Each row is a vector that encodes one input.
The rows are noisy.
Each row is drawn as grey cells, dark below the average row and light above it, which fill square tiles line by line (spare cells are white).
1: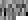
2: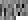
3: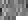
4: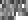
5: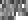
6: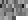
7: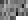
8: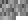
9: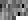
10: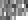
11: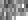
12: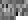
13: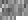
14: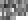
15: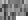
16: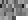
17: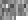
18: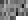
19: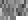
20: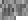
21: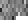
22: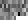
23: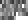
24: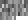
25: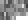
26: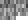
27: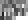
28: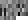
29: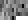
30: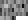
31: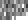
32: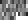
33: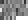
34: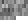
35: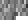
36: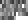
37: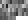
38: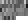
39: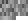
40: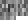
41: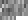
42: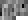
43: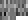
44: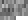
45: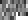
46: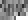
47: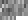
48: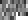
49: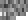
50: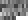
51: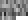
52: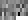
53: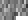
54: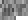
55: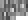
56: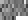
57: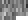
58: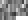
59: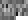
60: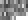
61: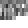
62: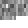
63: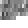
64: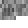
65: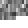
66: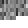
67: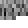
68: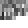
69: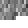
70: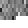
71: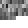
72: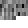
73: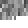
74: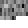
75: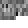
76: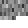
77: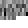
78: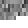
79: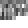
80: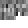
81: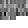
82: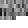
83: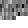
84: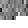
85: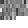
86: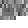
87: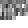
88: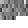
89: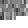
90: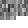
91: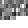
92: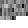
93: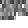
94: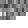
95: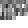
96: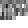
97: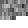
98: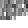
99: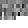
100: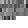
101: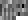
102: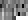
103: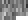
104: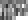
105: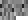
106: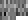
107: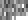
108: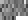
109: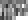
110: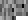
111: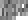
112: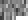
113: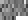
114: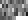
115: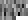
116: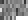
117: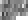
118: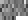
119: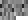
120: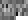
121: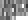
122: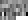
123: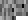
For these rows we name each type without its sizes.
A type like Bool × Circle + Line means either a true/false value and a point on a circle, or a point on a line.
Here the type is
Bool × List(Line).
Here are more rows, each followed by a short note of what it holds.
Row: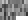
a true/false value, together with a list of two items
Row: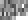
a true/false value, together with a list of two items
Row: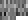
a true/false value, together with a list of one item
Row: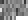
a true/false value, together with a list of one item
